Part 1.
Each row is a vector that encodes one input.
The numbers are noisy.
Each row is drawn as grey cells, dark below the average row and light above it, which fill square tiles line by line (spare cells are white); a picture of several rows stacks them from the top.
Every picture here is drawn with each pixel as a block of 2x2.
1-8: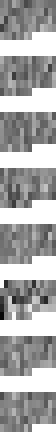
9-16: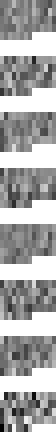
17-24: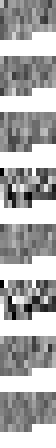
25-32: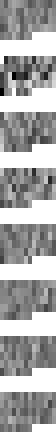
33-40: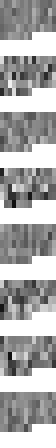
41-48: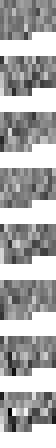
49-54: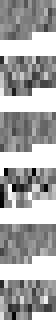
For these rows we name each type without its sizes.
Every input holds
a point on a line.
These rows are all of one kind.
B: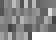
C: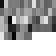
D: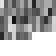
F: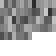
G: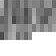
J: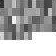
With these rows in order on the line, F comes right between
C and D.
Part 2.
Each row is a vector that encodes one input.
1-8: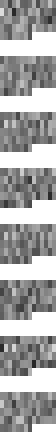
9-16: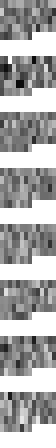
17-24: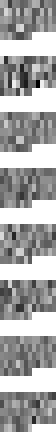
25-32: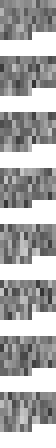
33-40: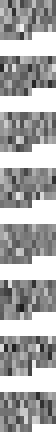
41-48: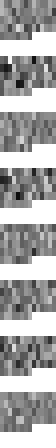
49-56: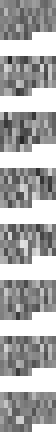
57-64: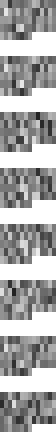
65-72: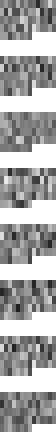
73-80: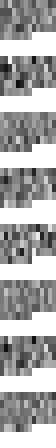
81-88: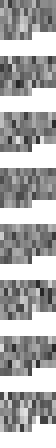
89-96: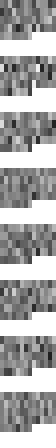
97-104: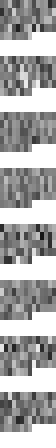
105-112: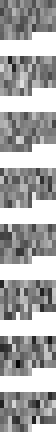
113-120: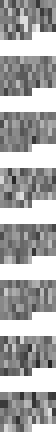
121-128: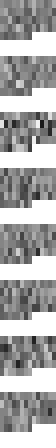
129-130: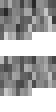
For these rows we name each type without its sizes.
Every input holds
a point on a line.
